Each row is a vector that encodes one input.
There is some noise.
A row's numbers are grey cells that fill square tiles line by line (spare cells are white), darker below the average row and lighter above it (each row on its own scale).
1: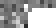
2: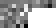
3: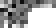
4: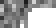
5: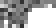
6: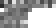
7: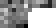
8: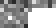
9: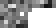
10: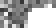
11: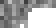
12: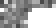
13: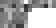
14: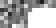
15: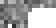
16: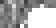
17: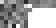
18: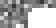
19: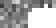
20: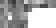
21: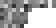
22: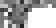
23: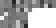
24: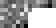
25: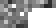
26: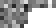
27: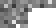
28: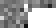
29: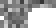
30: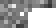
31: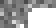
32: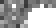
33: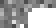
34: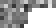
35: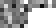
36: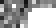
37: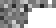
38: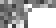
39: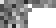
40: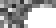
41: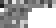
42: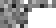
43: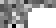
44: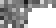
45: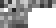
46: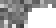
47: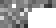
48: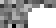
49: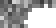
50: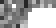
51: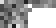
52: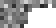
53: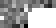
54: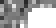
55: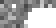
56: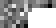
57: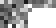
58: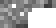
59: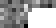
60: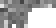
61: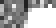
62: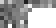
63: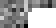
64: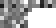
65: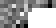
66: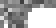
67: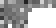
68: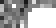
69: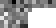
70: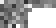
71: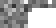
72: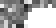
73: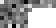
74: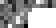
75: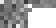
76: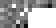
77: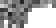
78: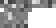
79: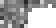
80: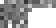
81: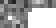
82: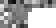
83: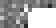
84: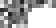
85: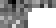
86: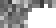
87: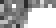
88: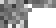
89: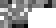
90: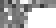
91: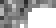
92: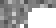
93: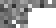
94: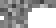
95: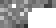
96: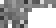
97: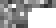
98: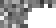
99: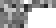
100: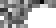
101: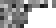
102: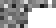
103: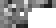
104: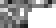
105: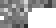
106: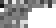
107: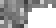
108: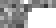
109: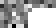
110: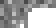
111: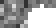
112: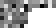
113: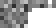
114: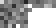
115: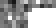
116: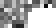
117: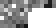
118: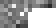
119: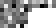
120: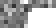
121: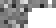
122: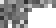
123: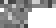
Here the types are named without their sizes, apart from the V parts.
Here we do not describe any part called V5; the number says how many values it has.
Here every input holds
a value of V5, together with either a point on a line, or four true/false values.
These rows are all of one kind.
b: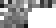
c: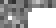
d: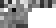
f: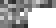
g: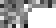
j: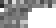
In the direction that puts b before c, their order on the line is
d, j, b, g, f, c.
